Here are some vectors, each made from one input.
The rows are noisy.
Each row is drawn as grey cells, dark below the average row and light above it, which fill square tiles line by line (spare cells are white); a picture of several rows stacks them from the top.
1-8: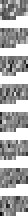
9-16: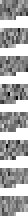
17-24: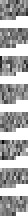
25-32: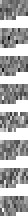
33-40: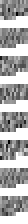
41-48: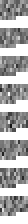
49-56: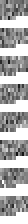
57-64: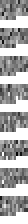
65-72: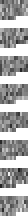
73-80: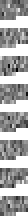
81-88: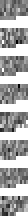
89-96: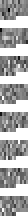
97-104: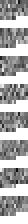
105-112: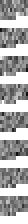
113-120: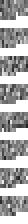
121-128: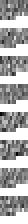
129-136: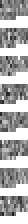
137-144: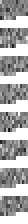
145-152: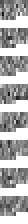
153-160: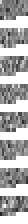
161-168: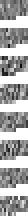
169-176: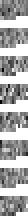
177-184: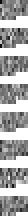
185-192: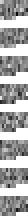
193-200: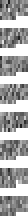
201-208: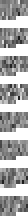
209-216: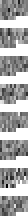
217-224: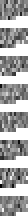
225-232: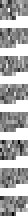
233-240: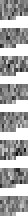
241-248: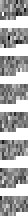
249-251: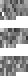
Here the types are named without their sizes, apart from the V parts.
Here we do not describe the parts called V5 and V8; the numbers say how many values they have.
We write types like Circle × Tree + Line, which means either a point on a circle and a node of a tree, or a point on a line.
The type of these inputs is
Circle × ((Line + Tree) × V8 + V5).
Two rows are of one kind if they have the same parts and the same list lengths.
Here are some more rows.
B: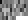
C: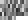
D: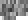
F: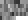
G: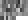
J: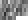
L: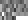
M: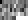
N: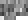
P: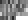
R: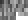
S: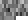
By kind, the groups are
B, F, G, P, R
C, D, J, L, M
N, S

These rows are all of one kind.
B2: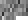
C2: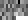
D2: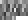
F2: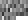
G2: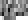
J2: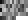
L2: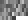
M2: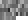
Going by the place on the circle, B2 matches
C2 and F2.
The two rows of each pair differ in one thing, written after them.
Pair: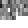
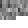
the node of the tree
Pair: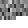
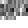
the place on the circle
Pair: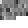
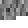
the node of the tree
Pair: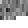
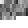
the value of V8
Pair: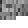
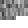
the place on the circle
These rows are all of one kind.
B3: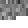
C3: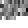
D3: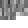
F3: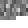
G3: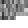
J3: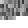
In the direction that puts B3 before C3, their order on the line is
B3, F3, D3, G3, J3, C3.
